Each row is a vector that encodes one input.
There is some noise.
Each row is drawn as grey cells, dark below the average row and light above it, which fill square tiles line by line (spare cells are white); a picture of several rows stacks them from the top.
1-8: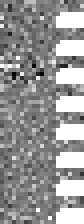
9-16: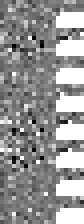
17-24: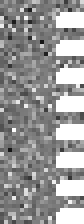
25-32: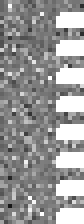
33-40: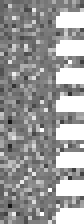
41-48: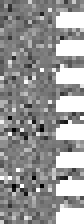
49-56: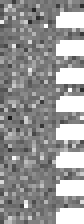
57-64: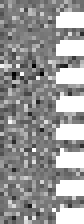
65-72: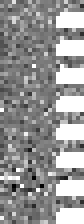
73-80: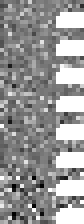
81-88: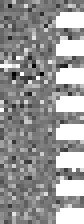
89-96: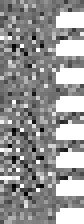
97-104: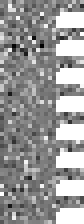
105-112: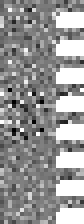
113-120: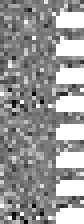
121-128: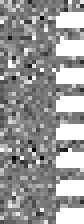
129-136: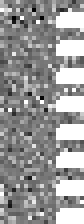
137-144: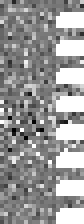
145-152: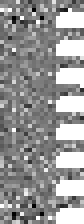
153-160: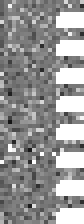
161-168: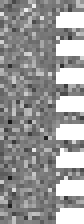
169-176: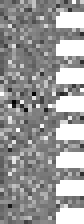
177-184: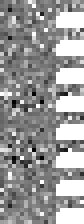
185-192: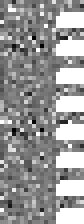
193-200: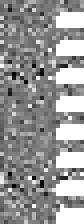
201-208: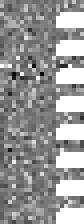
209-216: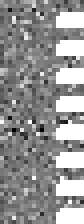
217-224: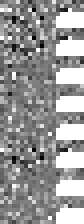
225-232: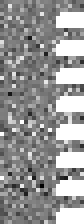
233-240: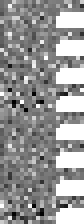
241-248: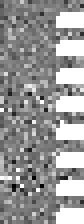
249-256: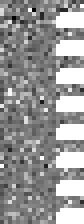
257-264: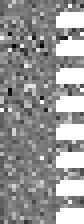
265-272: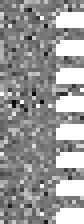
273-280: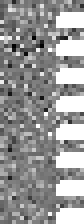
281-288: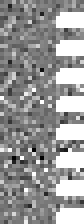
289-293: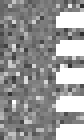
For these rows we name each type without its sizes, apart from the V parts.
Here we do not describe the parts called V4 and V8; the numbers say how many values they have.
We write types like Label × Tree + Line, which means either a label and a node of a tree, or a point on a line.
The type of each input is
Bool × V4 + Tree × V8.
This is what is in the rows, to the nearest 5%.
About 85% of them hold a node of a tree and a value of V8. The rest hold a true/false value and a value of V4.
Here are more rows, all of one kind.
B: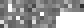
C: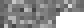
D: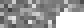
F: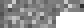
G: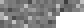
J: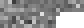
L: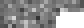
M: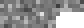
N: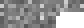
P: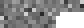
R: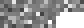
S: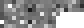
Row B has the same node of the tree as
M, N and S.
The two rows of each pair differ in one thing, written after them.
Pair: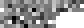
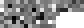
the value of V4
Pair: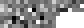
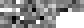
the true/false value
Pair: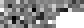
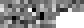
the true/false value
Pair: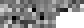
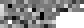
the value of V4
